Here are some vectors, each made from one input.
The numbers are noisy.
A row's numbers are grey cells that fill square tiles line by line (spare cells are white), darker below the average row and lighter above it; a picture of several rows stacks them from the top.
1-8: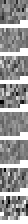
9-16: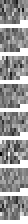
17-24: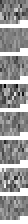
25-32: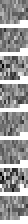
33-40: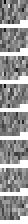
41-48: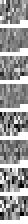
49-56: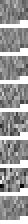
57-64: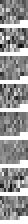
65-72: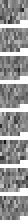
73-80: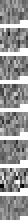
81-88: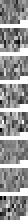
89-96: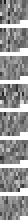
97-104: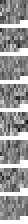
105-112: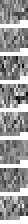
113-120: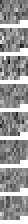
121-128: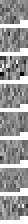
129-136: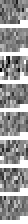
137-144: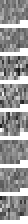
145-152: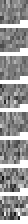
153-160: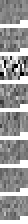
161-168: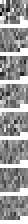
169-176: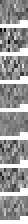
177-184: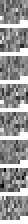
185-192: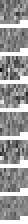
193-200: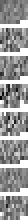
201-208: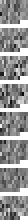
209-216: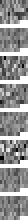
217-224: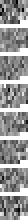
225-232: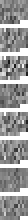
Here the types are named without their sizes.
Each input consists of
a list of points on a line.
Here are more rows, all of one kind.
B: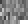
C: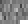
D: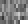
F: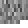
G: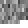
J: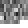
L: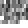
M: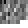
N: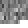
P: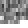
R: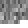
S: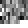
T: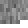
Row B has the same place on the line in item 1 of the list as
N, S and T.
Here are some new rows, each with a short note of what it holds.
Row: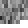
the empty list
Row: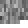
a list of two items
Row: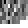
a list of two items
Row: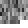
a list of one item
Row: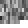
a list of two items
